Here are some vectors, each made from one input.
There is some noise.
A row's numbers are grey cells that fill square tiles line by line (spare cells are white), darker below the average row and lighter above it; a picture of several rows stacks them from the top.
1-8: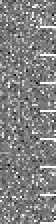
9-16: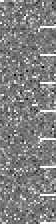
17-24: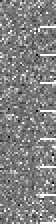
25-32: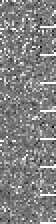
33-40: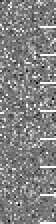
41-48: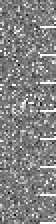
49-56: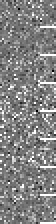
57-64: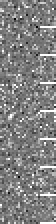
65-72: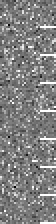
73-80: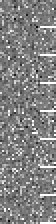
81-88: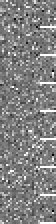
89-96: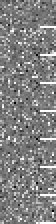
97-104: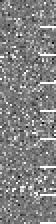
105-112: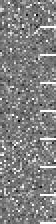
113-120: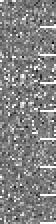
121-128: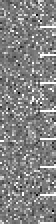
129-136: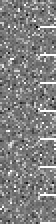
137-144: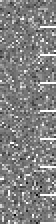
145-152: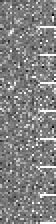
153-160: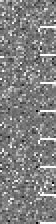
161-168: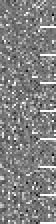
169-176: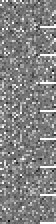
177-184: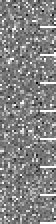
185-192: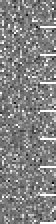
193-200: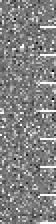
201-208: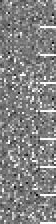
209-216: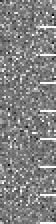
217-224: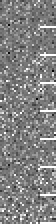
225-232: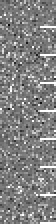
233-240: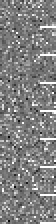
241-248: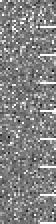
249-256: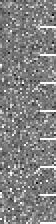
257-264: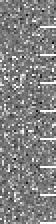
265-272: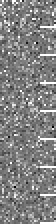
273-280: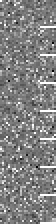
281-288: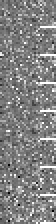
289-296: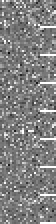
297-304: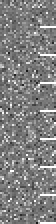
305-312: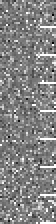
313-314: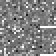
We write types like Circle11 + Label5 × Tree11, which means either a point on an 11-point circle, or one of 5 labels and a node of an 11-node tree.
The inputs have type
Line9 × (Line11 + Tree16) + Tree13 + Tree14.
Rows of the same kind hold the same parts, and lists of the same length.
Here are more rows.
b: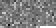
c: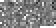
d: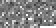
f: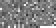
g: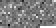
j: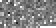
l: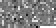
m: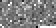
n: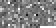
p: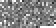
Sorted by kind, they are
b, m
c, d, j, p
f, l, n
g

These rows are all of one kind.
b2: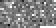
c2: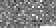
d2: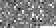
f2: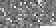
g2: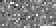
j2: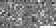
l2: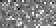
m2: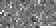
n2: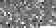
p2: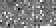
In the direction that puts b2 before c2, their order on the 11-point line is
b2, d2, c2, p2, g2, n2, m2, j2, f2, l2.
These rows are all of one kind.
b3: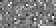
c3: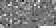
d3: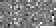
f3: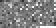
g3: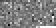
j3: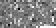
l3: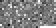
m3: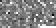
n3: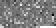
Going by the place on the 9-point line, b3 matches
d3, f3 and g3.
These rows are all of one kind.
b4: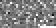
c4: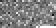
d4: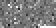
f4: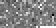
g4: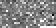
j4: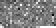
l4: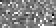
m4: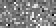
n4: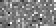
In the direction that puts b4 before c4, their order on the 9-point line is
f4, g4, m4, j4, d4, n4, b4, c4, l4.
